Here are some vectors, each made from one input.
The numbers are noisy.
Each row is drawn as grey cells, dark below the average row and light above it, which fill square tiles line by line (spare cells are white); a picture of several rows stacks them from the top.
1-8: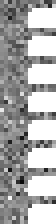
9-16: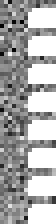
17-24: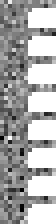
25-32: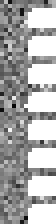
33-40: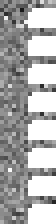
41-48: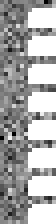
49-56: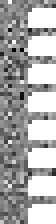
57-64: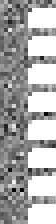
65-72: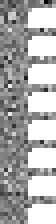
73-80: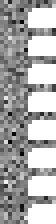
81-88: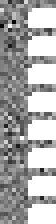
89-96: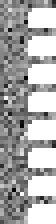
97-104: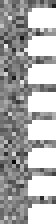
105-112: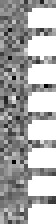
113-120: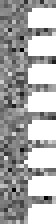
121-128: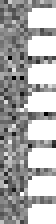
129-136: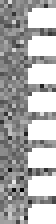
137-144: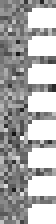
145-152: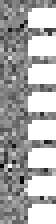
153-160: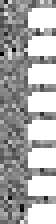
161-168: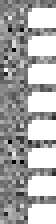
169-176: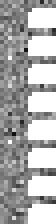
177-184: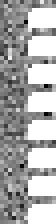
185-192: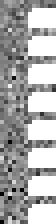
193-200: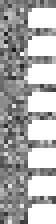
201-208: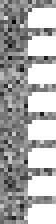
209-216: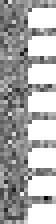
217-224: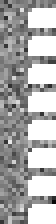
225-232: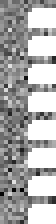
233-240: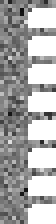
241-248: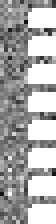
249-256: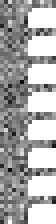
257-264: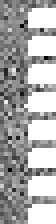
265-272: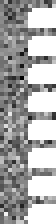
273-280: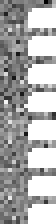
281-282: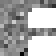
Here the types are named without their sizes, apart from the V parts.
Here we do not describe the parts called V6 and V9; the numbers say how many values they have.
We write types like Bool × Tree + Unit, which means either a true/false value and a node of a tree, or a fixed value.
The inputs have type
(Tree + V6) × (Tree + V9).
